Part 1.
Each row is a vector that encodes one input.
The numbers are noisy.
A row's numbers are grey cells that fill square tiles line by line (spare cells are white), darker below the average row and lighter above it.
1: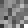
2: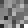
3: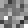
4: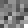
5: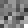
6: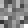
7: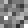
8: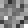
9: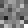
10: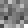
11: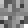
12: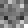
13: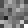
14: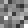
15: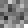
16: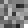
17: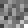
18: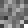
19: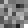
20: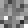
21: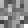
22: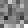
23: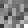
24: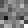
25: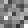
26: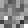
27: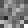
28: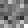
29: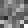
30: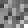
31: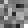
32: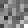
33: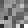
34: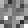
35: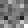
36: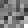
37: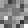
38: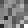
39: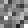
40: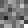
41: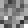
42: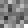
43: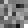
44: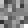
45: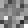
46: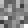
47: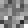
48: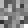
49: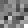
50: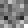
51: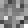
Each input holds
either a point on a 4-point line, or a point on a 7-point line.
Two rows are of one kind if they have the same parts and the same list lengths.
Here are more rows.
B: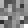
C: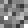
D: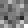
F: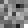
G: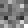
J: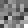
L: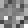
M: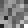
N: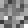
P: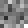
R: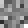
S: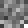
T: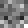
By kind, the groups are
B, C, F, L, N, R
D, G, J, M, P, S, T

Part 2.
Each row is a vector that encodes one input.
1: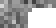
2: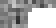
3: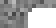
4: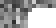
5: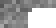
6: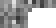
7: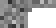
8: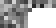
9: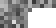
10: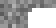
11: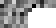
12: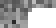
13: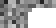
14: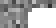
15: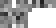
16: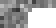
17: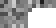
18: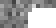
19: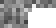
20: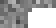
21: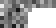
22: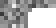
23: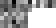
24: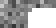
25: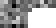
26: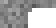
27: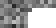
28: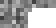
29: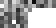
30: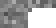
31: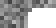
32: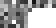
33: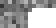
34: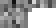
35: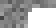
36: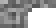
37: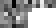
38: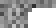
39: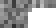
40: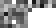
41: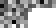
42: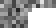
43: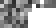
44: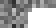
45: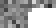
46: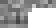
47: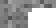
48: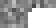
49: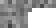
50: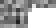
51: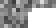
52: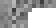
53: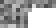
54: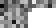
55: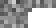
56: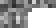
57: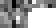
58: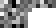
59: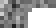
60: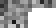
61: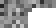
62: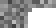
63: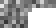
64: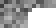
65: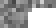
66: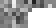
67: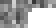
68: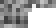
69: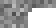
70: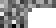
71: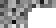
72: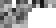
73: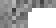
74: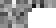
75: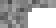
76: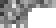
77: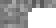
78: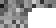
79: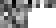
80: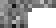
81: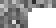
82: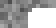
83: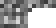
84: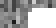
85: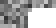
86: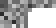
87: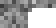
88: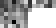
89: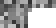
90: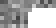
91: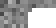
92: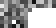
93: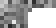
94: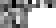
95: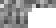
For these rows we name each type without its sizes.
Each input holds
two labels.
